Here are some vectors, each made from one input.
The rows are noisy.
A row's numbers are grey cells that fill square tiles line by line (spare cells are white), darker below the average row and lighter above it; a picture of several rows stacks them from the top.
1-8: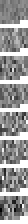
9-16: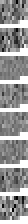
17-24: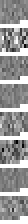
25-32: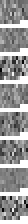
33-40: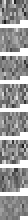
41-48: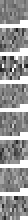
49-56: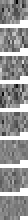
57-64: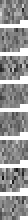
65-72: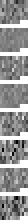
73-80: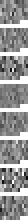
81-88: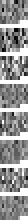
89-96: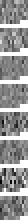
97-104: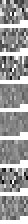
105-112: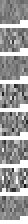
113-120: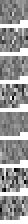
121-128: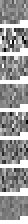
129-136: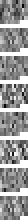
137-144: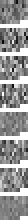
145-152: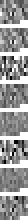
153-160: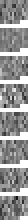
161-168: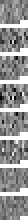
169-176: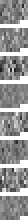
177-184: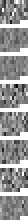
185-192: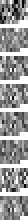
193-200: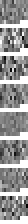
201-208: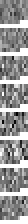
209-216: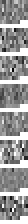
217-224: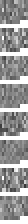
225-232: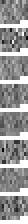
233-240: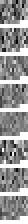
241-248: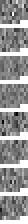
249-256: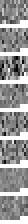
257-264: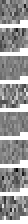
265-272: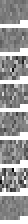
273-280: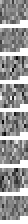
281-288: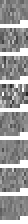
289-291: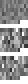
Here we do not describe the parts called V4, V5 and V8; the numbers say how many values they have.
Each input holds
a point on a 6-point line, a node of each of two 7-node trees, a true/false value, a value of V4, a value of V5 and a value of V8.
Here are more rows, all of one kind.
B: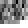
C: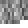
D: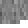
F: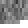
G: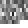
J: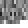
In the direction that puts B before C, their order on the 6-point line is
J, D, B, C, F, G.
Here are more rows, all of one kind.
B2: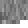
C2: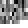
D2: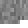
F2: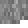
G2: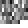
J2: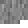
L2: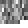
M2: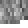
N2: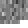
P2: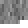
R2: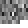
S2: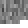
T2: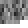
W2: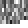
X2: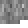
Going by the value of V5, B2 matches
D2, F2, J2 and X2.
